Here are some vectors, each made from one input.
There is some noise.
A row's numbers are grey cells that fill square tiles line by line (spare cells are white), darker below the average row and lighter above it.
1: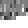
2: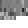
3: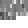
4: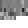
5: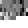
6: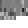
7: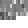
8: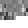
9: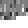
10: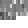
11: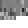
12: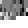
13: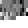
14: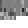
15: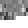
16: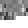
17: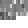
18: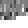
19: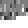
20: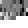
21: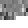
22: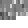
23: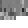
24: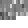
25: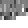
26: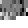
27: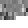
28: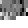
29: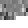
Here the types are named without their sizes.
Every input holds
a point on a line.
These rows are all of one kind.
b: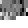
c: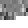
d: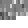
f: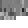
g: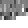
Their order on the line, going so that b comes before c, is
b, f, d, c, g.
